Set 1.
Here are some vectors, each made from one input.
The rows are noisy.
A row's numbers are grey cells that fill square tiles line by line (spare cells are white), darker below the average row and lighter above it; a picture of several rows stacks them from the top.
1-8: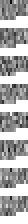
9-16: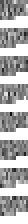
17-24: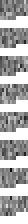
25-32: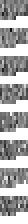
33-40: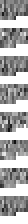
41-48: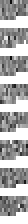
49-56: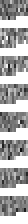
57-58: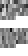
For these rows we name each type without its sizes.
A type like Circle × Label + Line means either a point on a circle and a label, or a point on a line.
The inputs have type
Line × (Tree + Unit).
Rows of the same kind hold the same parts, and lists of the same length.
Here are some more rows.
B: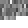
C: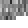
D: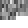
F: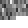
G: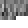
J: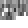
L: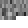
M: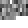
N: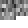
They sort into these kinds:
B, D, F, J, M, N
C, G, L

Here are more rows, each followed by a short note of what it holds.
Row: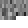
a point on a line
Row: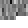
a point on a line
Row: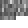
a point on a line and a node of a tree
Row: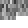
a point on a line and a node of a tree
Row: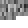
a point on a line
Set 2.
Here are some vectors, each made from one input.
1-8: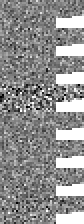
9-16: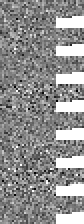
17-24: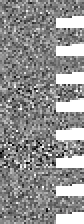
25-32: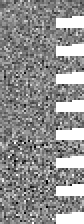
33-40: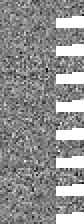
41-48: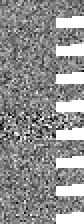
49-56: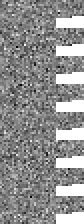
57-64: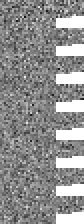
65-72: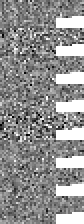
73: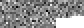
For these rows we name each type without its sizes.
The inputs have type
List(Line).
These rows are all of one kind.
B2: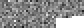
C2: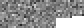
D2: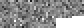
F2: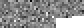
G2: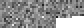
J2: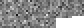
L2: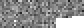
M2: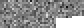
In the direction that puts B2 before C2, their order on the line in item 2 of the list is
G2, J2, L2, B2, F2, D2, C2, M2.
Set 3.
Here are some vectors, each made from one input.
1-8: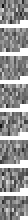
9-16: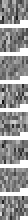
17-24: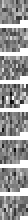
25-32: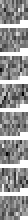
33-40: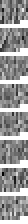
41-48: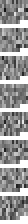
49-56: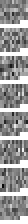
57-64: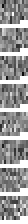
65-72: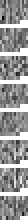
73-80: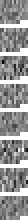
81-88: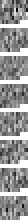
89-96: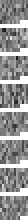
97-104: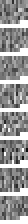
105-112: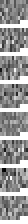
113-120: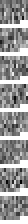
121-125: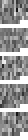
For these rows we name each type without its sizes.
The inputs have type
Line × Line + Tree + Unit.
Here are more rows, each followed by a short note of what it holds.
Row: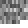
a node of a tree
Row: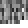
a fixed value
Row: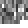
a point on each of two lines
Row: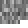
a node of a tree
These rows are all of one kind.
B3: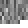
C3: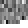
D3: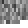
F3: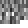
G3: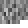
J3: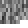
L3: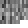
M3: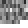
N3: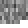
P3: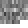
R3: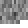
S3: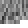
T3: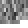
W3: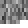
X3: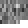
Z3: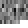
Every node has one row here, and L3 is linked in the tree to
F3 and J3.
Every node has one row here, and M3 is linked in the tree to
P3.
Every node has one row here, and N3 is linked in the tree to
B3, D3, G3 and P3.
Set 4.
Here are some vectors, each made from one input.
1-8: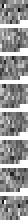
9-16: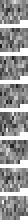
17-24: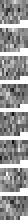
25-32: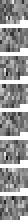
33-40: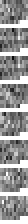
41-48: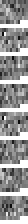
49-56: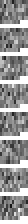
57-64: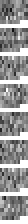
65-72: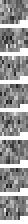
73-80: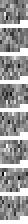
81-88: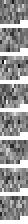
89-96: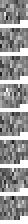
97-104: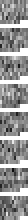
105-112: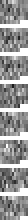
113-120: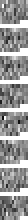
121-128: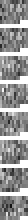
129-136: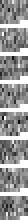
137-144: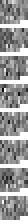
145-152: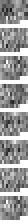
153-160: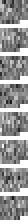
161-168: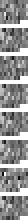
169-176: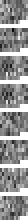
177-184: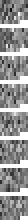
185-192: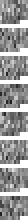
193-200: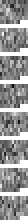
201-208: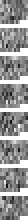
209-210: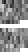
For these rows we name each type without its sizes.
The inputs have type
Bool × Bool × Bool + Line.
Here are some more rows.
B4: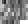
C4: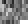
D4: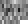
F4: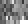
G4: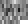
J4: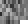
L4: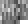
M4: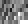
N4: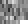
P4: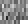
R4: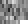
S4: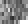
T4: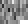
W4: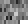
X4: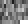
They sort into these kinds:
B4, C4, J4, L4, P4, S4, W4, X4
D4, F4, G4, M4, N4, R4, T4

